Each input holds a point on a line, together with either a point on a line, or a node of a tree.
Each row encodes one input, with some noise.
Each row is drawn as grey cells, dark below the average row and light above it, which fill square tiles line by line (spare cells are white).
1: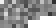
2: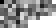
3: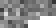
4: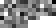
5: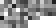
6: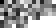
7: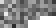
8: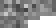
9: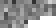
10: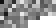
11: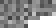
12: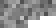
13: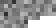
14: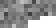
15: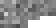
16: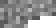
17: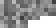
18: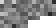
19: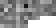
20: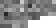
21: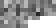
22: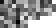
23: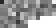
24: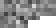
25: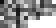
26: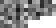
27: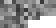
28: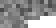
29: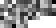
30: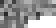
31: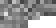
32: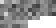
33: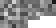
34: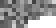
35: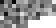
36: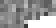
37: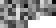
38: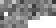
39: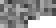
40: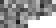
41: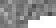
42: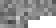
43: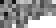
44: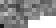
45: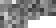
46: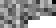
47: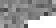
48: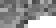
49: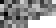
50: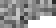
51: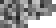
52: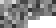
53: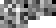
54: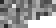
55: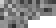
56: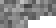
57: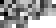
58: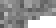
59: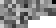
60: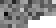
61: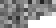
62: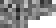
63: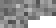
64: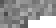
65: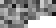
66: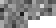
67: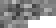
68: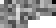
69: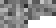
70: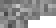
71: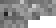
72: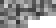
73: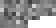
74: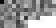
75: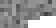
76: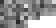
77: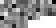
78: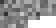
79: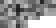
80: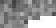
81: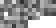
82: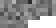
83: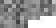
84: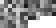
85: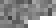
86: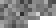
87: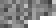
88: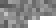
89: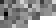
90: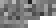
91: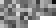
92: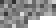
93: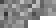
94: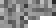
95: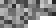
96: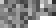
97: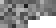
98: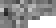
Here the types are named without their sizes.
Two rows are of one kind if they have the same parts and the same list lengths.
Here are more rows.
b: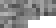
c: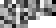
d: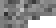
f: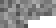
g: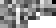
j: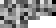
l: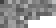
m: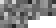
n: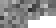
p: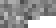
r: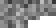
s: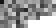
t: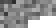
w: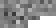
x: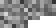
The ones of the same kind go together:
b, f, l, m, n, p, s, x
c, d, g, j, r, t, w

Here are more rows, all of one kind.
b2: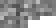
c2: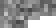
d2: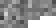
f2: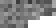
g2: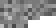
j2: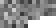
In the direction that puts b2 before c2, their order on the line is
b2, d2, c2, g2, j2, f2.
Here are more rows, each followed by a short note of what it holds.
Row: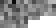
a point on each of two lines
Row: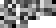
a point on each of two lines
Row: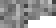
a point on each of two lines
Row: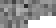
a point on each of two lines
